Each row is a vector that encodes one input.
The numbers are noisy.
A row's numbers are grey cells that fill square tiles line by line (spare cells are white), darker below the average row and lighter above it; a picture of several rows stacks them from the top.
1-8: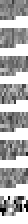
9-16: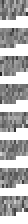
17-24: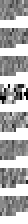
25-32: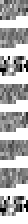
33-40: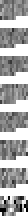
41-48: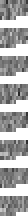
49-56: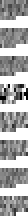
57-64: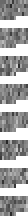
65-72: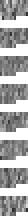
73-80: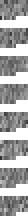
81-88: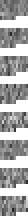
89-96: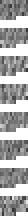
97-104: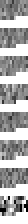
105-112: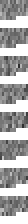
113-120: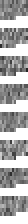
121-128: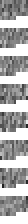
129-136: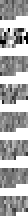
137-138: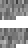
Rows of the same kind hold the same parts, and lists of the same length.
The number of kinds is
4.
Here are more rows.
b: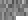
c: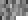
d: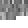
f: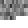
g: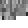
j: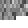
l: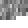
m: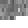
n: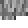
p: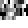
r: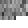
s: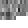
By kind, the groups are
b, d, f, s
c, l, m
g, j, n, r
p

